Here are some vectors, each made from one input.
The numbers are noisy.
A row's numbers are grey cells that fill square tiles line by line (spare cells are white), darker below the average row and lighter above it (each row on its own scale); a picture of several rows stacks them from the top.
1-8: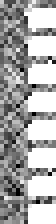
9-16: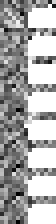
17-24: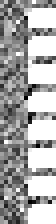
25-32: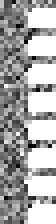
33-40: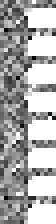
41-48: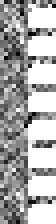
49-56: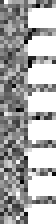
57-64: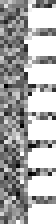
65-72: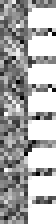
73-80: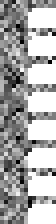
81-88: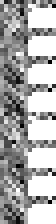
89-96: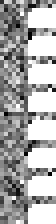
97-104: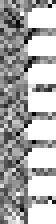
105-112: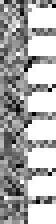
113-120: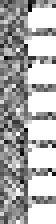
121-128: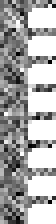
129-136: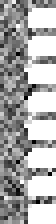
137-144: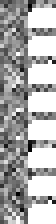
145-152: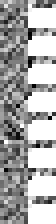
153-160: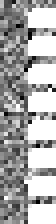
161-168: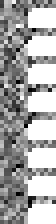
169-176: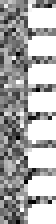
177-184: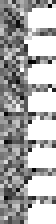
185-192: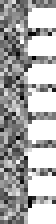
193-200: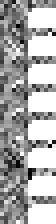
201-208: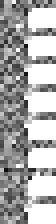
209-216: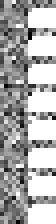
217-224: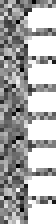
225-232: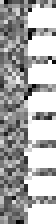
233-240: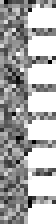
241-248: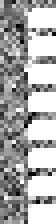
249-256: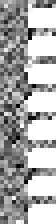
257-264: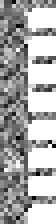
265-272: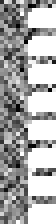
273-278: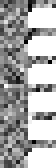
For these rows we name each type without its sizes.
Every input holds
four true/false values.
